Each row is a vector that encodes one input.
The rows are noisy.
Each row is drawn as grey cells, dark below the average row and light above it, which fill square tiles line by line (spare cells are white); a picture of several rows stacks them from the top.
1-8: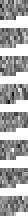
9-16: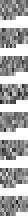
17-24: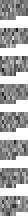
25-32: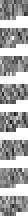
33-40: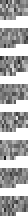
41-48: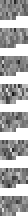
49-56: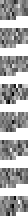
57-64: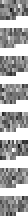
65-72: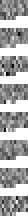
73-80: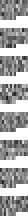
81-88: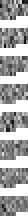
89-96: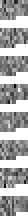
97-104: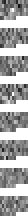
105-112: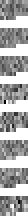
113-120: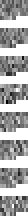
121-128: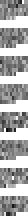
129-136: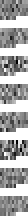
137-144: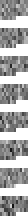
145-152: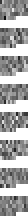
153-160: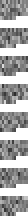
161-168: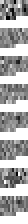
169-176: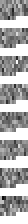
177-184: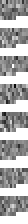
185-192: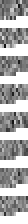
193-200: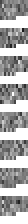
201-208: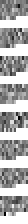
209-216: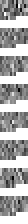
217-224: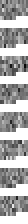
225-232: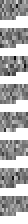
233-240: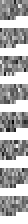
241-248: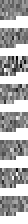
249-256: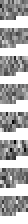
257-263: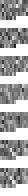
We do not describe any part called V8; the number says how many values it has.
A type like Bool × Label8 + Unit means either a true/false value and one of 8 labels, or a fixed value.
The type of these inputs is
List2(Bool × V8).
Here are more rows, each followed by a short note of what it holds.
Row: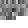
a list of one item
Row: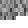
a list of two items
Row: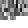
the empty list
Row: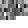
the empty list
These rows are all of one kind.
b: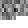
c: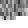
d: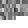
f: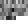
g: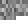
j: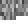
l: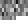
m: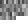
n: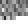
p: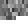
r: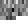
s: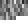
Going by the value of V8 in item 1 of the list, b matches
d, f and m.
